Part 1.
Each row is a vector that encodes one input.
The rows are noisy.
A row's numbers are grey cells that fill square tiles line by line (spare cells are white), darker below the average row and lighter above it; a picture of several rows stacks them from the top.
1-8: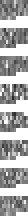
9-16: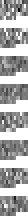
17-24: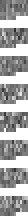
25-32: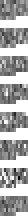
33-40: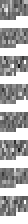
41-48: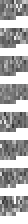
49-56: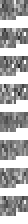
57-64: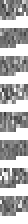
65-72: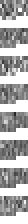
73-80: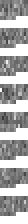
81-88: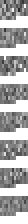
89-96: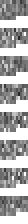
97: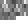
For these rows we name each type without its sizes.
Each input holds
a label, together with either a fixed value, or four true/false values.
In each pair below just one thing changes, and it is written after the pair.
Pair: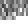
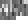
the label
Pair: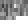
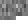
one of the four true/false values
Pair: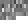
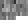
one of the four true/false values
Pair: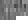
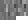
one of the four true/false values
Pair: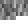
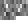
the label
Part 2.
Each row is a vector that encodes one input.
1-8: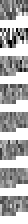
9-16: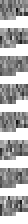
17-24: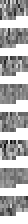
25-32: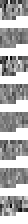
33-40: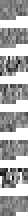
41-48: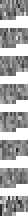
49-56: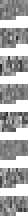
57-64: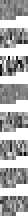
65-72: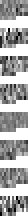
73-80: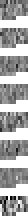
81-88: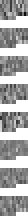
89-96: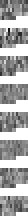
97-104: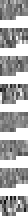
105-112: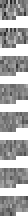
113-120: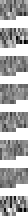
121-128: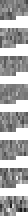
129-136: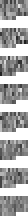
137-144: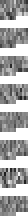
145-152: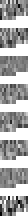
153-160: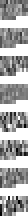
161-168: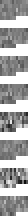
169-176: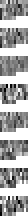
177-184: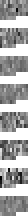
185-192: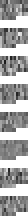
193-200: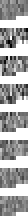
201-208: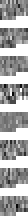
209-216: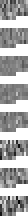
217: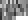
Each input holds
either one of 5 labels, or a point on a 20-point line.
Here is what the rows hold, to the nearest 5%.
About 15% of them hold one of 5 labels. The rest hold a point on a 20-point line.
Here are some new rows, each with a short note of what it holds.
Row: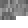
a point on a 20-point line
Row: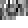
one of 5 labels
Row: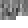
one of 5 labels
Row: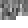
one of 5 labels
